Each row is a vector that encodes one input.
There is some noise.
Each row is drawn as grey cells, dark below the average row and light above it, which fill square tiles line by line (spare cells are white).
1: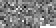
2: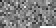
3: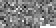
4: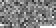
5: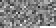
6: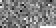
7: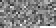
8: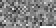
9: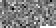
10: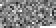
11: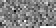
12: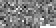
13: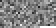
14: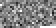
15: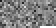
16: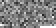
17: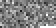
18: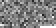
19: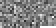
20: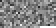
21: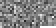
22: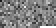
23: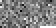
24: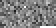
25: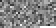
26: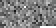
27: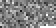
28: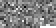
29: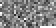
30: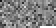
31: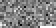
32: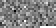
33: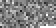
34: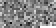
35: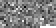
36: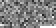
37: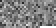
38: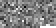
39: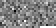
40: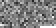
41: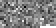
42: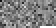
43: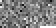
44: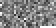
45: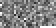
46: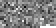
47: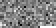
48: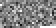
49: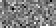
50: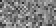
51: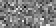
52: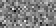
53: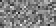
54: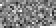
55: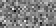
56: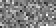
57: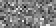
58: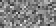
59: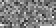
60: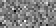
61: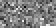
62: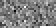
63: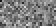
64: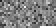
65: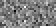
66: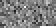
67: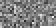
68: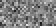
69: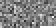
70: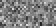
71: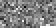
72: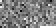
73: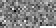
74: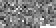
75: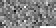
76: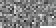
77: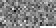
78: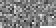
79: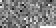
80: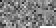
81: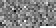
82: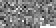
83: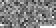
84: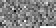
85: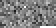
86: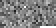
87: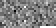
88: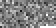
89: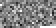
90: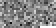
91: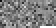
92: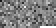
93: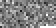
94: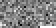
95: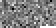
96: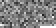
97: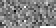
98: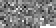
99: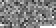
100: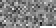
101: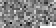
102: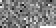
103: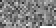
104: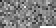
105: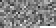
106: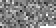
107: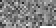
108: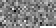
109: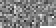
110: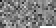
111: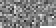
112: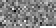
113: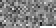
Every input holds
either a point on an 8-point circle, or a point on a 10-point circle, or a fixed value.
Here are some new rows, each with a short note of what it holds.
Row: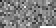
a point on an 8-point circle
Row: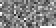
a point on a 10-point circle
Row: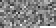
a fixed value
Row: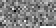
a point on an 8-point circle
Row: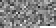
a fixed value
